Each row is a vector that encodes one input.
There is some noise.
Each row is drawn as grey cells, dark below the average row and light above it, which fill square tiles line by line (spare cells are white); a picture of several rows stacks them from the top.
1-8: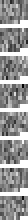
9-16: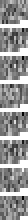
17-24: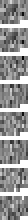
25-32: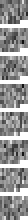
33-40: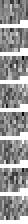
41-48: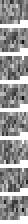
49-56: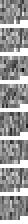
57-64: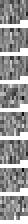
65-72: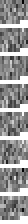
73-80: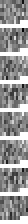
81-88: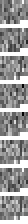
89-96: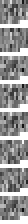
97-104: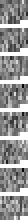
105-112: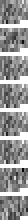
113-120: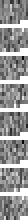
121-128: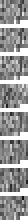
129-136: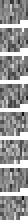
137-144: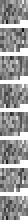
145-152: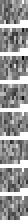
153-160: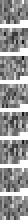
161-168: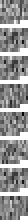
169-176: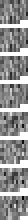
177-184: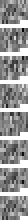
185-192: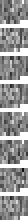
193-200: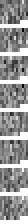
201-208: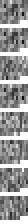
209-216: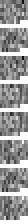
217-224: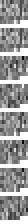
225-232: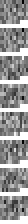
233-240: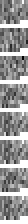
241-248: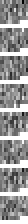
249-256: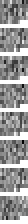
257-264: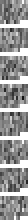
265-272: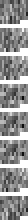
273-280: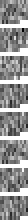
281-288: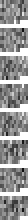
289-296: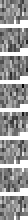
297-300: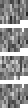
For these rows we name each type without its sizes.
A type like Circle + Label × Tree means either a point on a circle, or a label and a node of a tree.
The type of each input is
Circle.
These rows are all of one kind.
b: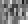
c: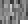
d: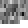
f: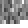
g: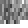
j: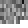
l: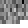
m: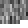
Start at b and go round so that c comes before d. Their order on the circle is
b, l, j, c, m, f, g, d.
